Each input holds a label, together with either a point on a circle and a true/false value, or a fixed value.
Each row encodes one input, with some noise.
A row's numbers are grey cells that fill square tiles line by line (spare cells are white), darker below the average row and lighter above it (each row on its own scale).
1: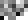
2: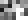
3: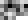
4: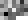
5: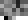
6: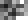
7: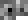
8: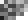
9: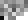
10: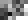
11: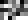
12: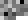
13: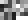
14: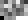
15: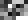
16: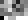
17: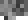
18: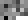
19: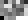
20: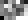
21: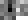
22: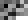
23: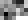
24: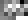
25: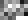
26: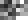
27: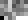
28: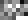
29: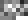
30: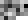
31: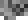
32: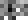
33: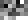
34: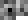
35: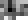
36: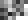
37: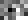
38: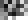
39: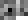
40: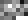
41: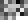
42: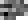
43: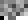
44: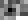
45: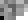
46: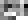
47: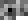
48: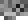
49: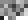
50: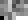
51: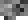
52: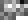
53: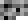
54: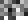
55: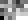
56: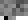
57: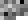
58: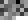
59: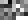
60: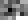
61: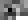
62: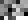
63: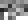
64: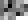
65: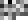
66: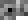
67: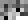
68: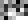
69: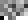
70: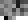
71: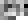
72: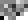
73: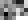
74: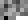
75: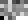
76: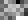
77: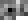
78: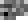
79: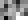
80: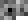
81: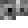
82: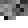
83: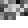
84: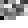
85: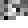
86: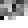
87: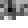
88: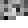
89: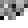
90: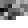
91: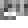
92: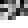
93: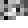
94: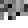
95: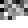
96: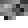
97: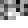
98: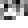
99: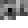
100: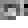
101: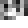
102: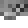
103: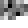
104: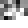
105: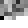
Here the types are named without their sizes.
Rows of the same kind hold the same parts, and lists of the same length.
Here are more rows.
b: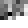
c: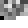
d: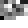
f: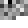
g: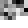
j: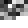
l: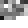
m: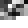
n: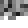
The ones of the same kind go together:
b, f, g, n
c, d, j, l, m

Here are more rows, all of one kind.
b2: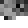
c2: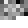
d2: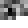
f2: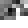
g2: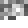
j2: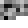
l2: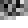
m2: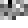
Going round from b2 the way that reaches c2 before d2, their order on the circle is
b2, c2, l2, m2, j2, d2, f2, g2.
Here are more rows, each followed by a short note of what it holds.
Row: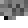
a point on a circle, a label and a true/false value
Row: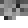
a point on a circle, a label and a true/false value
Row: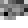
a point on a circle, a label and a true/false value
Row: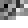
a point on a circle, a label and a true/false value
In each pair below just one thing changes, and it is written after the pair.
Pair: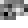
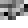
the place on the circle
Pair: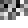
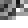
the place on the circle
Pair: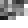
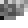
the true/false value
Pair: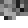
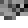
the true/false value
